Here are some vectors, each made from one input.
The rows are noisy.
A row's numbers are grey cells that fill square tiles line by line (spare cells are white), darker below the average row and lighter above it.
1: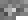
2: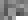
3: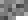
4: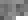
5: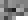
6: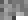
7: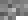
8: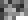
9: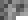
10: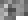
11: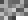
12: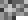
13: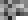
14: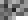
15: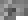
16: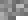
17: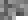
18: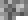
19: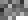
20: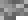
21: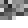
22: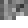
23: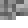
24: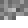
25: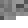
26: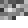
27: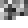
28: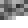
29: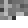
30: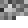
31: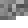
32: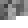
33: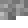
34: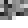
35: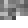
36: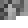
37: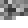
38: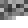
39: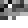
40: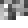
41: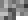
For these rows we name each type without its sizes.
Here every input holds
a point on a line and a true/false value.
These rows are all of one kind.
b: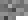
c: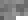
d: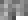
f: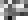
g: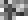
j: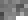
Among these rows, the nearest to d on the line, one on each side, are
g and j.
